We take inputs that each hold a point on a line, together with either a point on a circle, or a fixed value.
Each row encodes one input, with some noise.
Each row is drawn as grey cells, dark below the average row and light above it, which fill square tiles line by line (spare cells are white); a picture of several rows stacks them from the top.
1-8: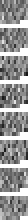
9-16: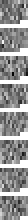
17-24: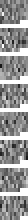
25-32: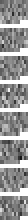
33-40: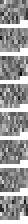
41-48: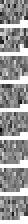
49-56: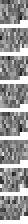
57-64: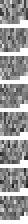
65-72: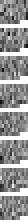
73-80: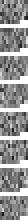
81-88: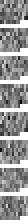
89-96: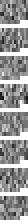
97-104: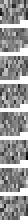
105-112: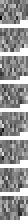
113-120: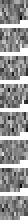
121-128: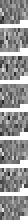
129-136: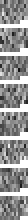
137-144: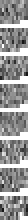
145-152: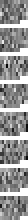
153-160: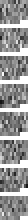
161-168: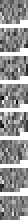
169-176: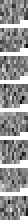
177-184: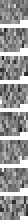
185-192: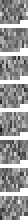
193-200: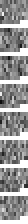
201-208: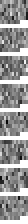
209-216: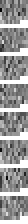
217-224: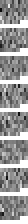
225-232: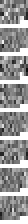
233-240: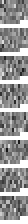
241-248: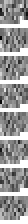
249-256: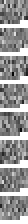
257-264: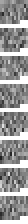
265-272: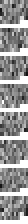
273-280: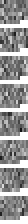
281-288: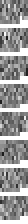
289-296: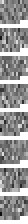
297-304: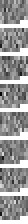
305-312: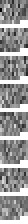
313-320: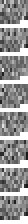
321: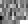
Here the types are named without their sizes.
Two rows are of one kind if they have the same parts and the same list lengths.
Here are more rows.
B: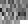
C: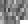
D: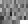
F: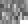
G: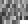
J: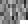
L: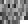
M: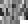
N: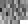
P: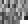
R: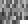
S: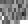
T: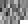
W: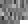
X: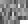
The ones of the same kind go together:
B, C, F, J, M, N, S, T
D, G, L, P, R, W, X

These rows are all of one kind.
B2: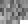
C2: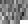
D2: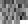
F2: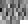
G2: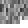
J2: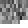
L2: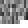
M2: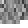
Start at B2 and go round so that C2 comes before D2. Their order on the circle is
B2, C2, M2, D2, L2, J2, F2, G2.
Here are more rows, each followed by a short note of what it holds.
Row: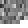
a point on a circle and a point on a line
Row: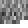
a point on a line
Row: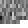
a point on a line
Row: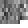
a point on a line
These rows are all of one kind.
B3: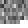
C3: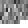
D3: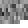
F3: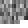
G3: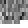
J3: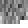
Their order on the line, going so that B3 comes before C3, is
G3, J3, B3, C3, D3, F3.
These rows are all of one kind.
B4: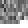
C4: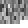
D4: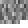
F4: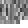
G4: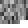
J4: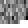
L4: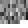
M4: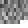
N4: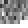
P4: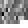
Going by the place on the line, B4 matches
C4, F4, M4 and N4.
